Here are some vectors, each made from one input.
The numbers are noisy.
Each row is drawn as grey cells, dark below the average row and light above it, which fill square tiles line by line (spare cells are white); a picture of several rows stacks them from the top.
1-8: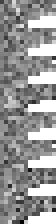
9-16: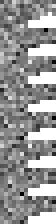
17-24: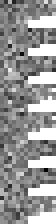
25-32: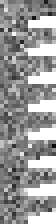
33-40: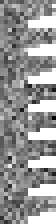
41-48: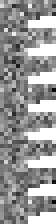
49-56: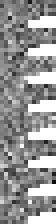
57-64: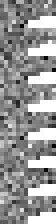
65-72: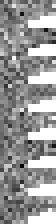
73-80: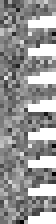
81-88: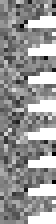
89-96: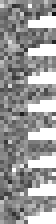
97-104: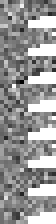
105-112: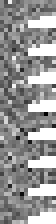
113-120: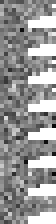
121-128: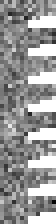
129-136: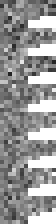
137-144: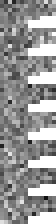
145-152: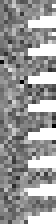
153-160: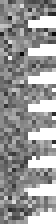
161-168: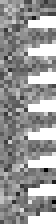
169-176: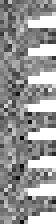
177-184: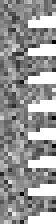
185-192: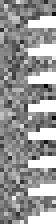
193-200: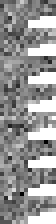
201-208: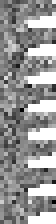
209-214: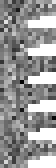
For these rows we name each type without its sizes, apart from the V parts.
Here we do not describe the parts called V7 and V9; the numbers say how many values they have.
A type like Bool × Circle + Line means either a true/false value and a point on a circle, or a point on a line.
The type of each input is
(Bool × Bool × Bool × Line × V7 + List(V9)) × Line.
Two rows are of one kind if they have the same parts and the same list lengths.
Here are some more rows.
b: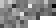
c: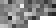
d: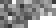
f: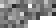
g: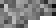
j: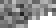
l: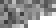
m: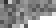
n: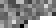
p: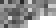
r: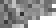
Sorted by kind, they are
b, f
c, g, n
d, j, l, p, r
m

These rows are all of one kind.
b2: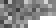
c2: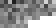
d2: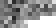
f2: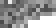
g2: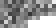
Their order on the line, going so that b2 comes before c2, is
g2, b2, d2, f2, c2.
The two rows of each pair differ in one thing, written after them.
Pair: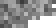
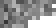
the place on the line
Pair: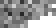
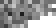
the value of V9 in item 1 of the list
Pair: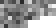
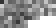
the value of V9 in item 2 of the list
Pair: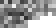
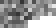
the value of V9 in item 2 of the list
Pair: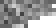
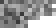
the value of V9 in item 1 of the list
